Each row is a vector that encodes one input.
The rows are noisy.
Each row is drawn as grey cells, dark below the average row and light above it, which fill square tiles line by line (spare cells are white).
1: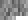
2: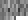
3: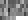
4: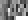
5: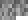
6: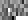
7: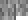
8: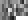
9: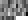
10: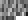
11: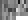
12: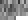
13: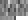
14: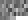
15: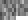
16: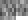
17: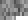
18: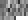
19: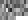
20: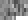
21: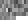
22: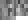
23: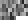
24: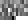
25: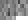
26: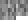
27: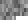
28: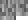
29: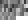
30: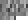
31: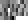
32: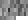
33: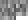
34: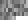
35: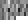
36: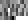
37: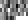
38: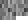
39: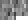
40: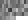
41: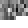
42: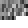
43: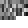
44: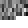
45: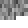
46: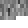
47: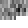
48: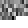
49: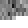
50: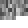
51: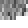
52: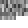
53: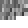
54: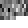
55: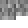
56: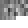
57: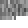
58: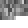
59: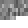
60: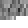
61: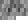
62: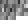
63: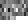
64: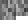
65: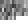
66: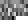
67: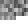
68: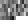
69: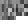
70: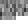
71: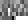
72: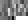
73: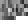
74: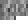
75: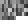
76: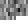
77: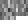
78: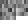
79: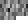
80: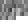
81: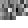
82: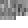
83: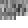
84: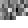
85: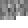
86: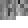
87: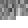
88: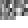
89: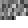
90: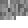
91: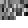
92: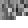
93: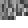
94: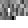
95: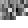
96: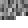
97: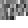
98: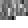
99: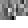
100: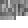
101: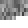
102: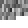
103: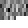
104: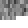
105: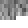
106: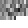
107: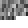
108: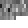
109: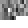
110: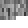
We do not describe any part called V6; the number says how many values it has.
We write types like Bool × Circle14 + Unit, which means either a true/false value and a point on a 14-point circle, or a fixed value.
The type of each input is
(Line4 × Line4 + Unit) × V6 + Line5.
